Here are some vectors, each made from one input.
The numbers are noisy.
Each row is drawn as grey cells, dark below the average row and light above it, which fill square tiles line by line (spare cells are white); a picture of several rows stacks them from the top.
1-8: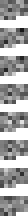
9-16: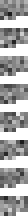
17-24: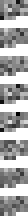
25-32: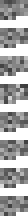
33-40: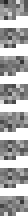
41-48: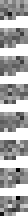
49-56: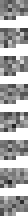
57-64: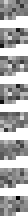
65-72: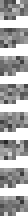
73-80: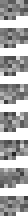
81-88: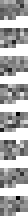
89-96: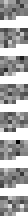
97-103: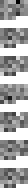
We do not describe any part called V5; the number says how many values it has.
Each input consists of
a true/false value, together with either a point on an 8-point line, or a value of V5.
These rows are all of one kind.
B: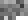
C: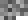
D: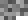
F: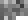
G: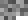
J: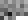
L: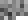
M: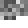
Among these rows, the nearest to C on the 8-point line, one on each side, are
D and F.
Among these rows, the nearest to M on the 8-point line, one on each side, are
B and L.
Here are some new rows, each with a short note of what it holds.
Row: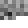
a point on an 8-point line and a true/false value
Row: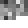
a true/false value and a value of V5
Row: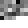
a true/false value and a value of V5
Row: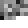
a true/false value and a value of V5
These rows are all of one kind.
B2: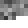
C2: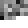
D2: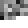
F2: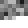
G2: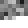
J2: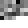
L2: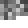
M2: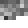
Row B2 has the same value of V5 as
C2 and D2.
